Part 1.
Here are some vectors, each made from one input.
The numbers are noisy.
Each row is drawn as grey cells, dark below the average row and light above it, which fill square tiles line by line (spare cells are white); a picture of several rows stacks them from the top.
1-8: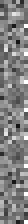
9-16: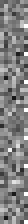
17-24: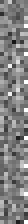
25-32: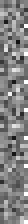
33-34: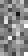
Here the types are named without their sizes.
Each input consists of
a point on a line.
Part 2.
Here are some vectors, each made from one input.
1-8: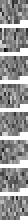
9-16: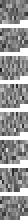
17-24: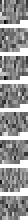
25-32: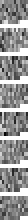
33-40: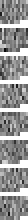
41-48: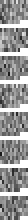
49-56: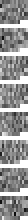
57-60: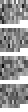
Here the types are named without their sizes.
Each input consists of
a point on a line.
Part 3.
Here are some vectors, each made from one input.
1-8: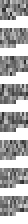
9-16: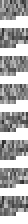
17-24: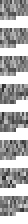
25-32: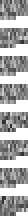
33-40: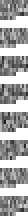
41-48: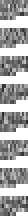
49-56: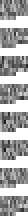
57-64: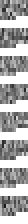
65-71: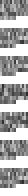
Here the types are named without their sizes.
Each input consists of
a point on a line.
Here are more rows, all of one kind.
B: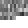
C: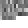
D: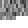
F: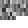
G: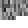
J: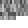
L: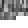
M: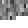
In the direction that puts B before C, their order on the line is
J, D, M, B, C, G, F, L.
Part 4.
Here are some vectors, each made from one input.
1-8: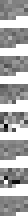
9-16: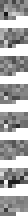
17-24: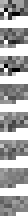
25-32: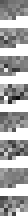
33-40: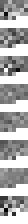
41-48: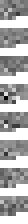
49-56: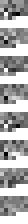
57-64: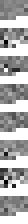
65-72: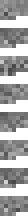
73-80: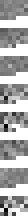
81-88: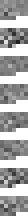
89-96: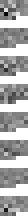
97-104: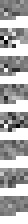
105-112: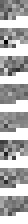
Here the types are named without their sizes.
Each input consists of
a node of a tree.
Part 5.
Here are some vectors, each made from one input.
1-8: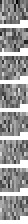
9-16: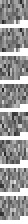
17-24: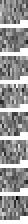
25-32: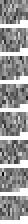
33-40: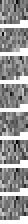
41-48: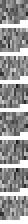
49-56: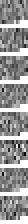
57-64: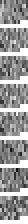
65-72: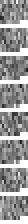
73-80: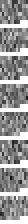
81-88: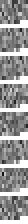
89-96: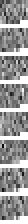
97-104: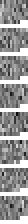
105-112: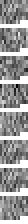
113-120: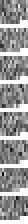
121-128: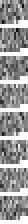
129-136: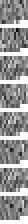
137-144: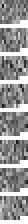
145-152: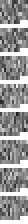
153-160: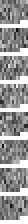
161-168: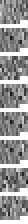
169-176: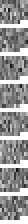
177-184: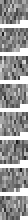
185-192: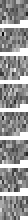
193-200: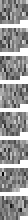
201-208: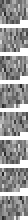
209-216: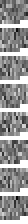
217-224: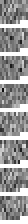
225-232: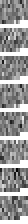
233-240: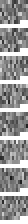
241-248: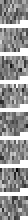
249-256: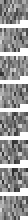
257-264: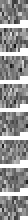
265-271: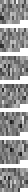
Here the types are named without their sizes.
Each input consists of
a point on a circle.
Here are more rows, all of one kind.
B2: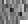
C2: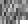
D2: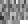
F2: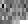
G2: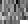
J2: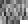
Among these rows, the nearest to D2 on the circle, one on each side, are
B2 and G2.
